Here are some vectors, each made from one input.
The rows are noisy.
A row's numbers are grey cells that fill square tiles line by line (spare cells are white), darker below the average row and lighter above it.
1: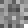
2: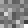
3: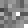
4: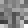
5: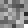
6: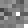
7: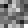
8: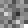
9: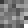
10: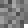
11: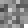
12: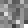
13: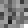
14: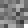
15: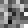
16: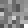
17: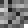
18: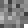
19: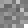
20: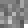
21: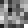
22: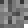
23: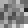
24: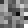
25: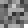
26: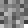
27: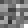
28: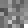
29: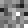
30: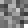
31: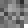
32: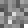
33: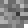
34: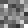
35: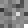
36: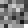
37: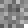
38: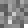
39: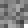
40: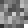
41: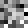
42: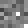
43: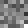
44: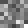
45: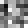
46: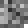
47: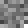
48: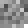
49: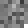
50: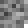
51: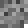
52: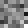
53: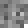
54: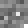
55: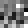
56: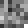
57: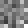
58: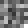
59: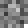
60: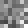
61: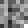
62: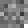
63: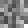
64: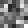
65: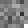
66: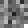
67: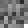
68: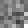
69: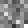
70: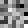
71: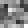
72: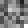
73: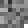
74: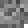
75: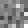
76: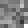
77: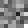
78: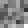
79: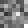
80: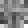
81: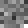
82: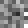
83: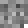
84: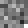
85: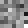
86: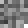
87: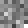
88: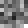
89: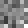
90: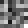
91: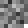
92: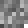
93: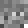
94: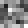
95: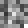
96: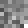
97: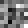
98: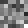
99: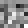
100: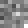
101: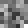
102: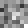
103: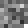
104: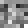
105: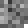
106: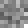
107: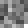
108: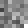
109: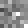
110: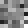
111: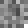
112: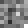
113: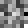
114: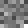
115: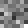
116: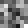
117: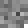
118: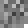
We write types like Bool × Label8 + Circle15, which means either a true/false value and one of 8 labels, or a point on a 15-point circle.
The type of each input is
Bool × Bool × Bool × (Circle10 + Unit) + Line9.
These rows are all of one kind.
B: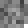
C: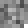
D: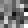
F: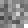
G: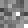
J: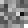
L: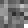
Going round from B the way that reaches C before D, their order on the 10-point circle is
B, G, F, J, L, C, D.
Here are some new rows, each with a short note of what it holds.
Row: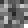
a point on a 10-point circle and three true/false values
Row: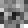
a point on a 9-point line
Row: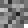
three true/false values
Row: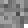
three true/false values
